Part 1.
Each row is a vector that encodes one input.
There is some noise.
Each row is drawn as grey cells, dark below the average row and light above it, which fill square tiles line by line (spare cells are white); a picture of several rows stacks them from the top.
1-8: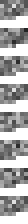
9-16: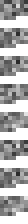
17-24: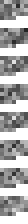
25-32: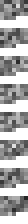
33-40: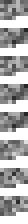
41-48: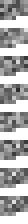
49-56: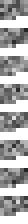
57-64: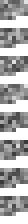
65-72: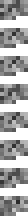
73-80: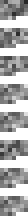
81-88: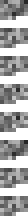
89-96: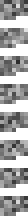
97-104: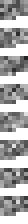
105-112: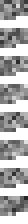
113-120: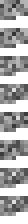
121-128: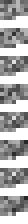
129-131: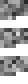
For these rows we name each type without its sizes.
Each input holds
three true/false values.
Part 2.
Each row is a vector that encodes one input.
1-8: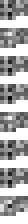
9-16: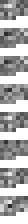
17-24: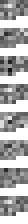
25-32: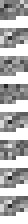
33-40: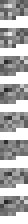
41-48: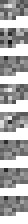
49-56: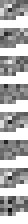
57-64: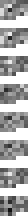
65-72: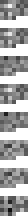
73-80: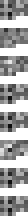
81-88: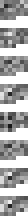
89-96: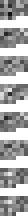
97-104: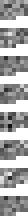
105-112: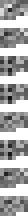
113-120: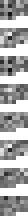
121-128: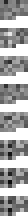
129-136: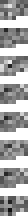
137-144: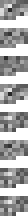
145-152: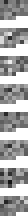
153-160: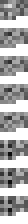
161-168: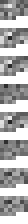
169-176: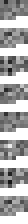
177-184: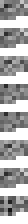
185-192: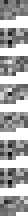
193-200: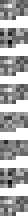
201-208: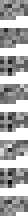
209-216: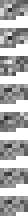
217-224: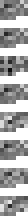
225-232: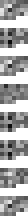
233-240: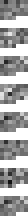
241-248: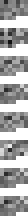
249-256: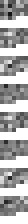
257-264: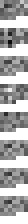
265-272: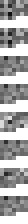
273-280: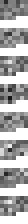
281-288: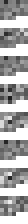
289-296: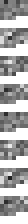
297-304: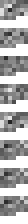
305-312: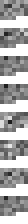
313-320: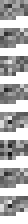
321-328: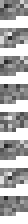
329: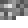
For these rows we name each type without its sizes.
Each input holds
a point on a line.
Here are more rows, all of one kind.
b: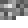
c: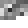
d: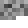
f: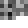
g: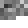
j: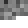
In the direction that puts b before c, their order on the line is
f, d, g, j, b, c.
